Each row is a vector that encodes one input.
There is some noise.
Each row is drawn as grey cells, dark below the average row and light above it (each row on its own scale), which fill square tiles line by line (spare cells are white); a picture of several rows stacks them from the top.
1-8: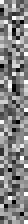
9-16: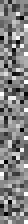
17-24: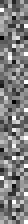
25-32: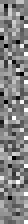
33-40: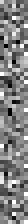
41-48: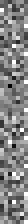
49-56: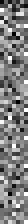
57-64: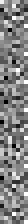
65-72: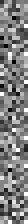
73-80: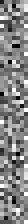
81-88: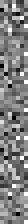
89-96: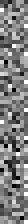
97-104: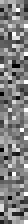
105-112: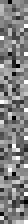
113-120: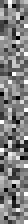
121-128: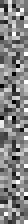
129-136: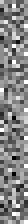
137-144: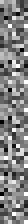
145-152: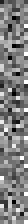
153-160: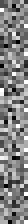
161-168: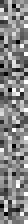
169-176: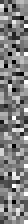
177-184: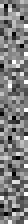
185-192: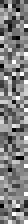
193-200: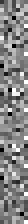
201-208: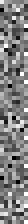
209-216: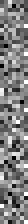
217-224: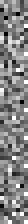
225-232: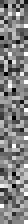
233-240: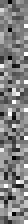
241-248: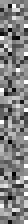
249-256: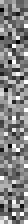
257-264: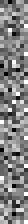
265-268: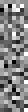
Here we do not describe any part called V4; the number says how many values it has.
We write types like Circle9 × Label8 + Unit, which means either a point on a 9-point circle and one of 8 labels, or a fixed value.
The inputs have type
Circle9 × V4 + Circle10 × Circle11.
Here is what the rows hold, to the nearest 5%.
About 40% of them hold a point on a 9-point circle and a value of V4. The rest hold a point on a 10-point circle and a point on an 11-point circle.
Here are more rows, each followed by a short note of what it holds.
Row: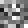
a point on a 9-point circle and a value of V4
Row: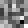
a point on a 9-point circle and a value of V4
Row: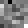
a point on a 10-point circle and a point on an 11-point circle
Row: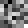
a point on a 10-point circle and a point on an 11-point circle
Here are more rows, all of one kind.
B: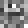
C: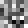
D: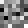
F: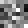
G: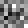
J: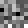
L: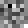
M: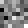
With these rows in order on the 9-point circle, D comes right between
F and M.
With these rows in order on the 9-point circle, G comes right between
B and L.
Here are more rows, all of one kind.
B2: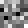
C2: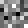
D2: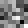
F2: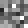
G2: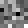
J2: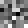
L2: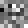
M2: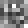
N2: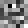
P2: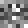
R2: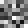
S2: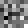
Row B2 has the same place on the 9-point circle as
C2 and F2.
